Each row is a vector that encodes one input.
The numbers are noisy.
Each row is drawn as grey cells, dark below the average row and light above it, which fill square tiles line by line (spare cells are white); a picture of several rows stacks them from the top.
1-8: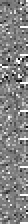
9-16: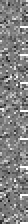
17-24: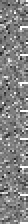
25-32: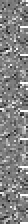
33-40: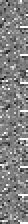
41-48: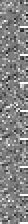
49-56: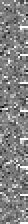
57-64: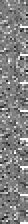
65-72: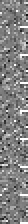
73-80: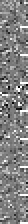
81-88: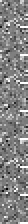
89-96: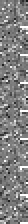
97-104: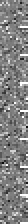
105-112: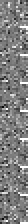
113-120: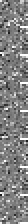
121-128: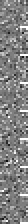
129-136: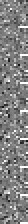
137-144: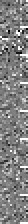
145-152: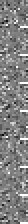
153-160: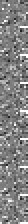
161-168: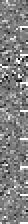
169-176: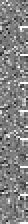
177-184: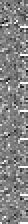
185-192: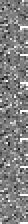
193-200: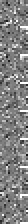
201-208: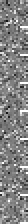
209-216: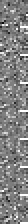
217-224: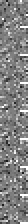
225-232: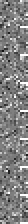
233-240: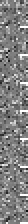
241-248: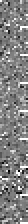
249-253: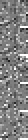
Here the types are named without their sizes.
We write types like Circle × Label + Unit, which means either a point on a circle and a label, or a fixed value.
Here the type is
Bool × Bool × Bool × Tree + Label × Label × Label × Label × Label + Unit.
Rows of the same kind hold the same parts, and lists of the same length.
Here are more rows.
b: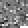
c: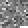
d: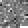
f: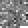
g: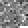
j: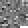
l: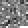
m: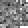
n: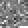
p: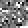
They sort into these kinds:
b, j, m
c, d, f, g, l, n
p

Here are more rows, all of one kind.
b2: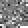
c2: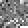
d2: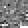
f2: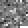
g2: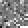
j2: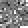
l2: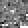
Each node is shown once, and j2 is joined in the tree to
b2 and f2.
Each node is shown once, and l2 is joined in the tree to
d2 and f2.
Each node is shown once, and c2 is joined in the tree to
f2 and g2.
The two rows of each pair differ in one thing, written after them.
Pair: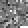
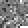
the node of the tree
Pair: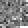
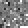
the node of the tree
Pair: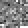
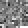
the node of the tree
